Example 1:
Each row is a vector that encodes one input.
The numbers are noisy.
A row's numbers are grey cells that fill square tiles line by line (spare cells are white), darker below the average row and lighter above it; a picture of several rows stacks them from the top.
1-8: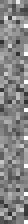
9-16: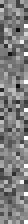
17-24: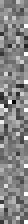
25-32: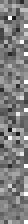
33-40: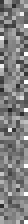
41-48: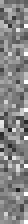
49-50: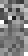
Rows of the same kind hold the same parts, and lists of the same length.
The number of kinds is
2.
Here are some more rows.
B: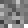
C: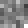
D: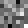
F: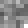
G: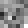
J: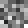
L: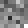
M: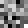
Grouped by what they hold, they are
B, C, F, G, J, L
D, M

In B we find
a point on a 5-point line and a point on a 6-point line.
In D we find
a point on a 4-point line.
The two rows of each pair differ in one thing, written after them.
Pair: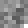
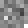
the place on the 5-point line
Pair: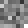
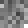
the place on the 5-point line
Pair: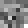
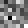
the place on the 5-point line
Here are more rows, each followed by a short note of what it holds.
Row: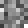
a point on a 4-point line
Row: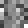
a point on a 4-point line
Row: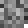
a point on a 4-point line
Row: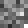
a point on a 4-point line
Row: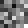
a point on a 4-point line
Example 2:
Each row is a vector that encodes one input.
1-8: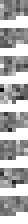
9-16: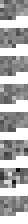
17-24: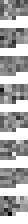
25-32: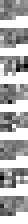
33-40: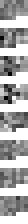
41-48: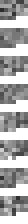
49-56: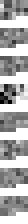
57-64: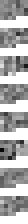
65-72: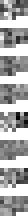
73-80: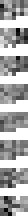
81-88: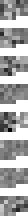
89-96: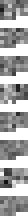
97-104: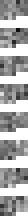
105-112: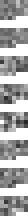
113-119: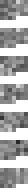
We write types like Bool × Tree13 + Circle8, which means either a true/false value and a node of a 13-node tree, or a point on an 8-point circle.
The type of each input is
Bool × Line9.
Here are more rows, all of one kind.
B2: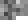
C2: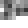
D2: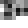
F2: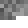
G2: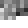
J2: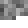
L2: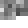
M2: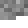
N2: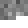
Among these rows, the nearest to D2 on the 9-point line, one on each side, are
F2 and J2.
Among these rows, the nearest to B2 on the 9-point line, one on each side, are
G2 and M2.
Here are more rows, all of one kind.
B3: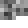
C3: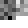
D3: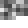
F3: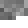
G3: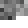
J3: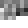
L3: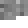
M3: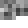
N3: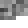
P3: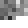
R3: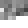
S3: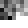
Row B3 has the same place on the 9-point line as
F3 and G3.
